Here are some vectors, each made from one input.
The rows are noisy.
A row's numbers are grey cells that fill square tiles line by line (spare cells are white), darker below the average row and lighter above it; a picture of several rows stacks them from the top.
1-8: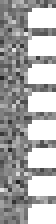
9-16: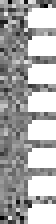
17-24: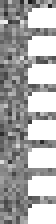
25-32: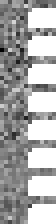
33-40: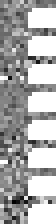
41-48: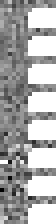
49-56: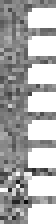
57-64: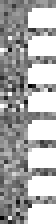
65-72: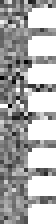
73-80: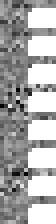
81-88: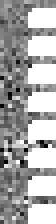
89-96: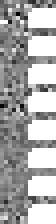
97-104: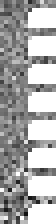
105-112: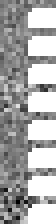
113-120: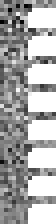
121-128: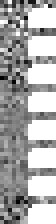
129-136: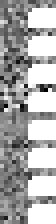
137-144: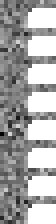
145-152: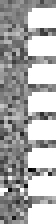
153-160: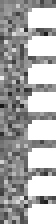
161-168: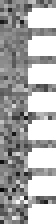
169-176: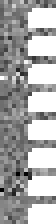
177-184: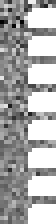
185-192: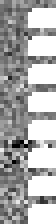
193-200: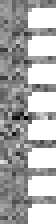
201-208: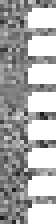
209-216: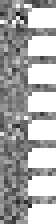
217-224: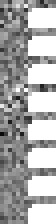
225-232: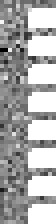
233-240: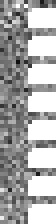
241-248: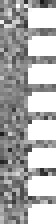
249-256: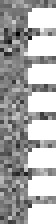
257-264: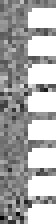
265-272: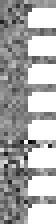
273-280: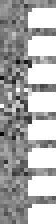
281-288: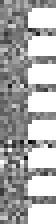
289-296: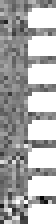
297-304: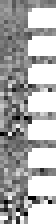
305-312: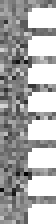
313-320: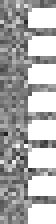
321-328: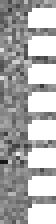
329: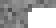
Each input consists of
one of 4 labels, a point on a 13-point line and a true/false value.
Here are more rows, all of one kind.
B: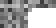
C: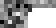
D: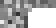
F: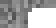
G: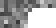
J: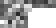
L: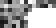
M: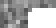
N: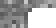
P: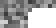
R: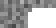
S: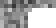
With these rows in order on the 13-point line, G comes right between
C and J.
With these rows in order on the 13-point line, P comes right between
B and L.
